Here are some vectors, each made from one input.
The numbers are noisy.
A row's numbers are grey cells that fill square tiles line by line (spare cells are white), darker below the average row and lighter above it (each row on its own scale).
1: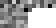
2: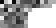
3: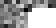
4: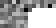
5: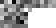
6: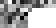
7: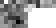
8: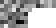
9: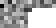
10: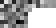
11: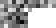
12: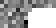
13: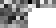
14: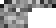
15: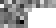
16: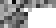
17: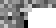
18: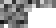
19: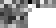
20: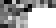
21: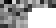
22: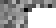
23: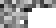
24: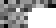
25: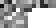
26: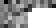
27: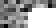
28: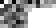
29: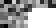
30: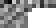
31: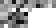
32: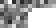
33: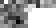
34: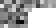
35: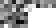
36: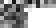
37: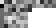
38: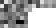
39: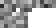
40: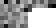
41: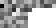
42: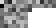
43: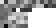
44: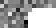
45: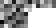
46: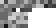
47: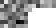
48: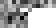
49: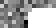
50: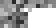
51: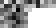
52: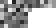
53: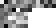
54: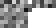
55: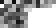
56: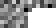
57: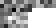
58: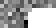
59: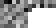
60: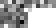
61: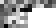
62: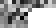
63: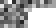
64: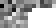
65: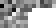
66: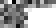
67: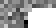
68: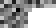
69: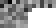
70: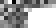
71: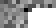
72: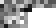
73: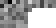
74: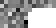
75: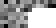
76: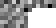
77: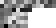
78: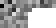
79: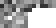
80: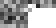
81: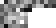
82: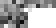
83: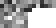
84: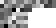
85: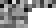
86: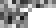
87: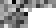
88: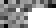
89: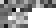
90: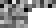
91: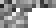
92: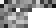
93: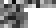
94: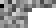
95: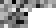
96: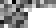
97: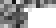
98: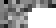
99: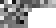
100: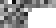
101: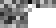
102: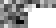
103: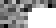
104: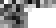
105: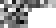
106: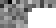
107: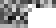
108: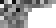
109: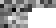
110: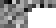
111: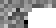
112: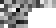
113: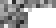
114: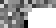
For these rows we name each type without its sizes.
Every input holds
either four true/false values, or a list of points on a line.
